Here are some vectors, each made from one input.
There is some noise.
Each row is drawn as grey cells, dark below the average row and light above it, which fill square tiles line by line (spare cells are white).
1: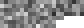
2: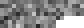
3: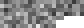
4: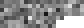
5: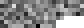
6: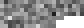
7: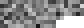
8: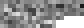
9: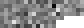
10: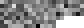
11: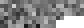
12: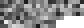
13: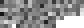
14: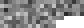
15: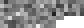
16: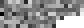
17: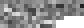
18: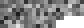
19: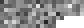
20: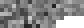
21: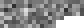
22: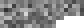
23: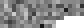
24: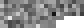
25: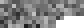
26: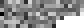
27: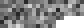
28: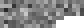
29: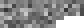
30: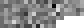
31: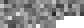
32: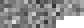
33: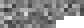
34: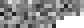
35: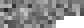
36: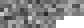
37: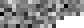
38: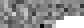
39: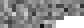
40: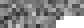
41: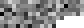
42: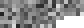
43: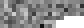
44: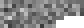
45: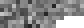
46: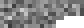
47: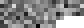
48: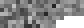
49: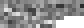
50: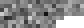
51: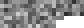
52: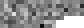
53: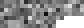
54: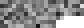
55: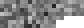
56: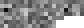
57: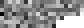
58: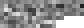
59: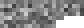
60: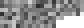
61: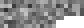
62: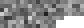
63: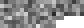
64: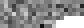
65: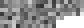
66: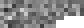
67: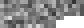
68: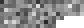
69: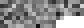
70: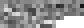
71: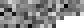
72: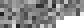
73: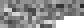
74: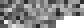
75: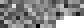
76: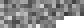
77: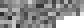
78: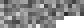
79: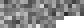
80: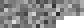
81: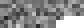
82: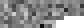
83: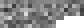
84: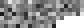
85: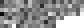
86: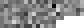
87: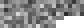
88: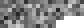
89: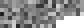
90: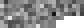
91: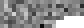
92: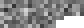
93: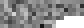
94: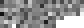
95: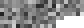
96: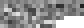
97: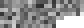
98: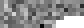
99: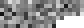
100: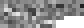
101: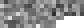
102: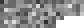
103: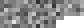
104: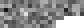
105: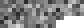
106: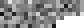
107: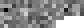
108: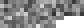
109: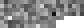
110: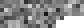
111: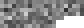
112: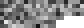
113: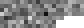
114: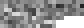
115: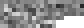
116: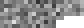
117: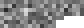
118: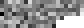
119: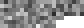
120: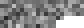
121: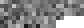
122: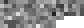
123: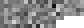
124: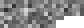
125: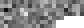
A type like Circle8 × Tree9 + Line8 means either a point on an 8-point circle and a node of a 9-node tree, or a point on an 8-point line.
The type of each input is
Bool × (Circle6 + Unit) + Line3 × Line6.
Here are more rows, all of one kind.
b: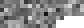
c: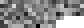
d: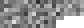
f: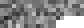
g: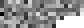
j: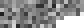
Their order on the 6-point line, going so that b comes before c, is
g, j, d, b, f, c.
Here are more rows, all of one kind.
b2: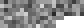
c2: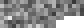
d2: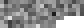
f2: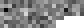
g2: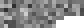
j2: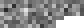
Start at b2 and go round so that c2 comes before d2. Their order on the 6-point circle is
b2, f2, j2, c2, d2, g2.
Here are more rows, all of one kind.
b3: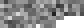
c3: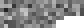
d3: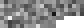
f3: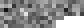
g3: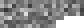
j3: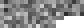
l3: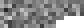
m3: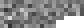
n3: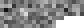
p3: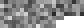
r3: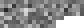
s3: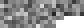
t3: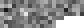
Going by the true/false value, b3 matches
d3, j3, p3 and s3.
